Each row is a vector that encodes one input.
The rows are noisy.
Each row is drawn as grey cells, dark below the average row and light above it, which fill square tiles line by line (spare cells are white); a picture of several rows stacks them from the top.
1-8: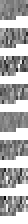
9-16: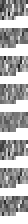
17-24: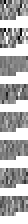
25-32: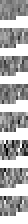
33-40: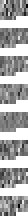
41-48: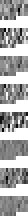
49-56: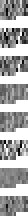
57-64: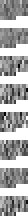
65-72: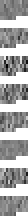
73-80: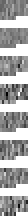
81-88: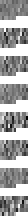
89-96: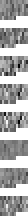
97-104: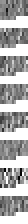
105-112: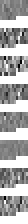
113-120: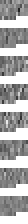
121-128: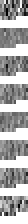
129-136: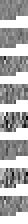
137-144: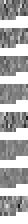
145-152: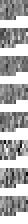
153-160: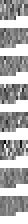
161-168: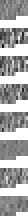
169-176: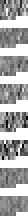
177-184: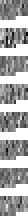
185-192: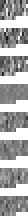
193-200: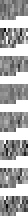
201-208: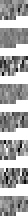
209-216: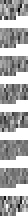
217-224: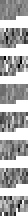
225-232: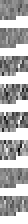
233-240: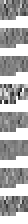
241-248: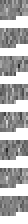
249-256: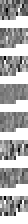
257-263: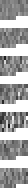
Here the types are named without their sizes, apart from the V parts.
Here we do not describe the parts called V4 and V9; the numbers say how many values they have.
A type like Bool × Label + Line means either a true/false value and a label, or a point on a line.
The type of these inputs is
Bool × (Label × V9 + Unit) × V4.
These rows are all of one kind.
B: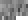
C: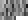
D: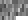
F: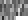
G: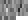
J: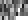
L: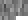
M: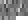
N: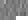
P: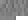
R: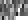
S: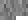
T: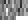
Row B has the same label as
M and N.
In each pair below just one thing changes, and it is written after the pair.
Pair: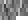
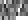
the value of V4
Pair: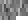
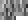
the value of V9
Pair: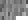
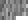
the label
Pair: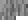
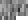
the value of V4
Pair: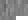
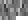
the label
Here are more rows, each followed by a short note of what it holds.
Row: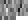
a label, a true/false value, a value of V4 and a value of V9
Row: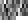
a label, a true/false value, a value of V4 and a value of V9
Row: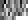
a true/false value and a value of V4
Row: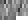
a label, a true/false value, a value of V4 and a value of V9
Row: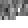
a true/false value and a value of V4
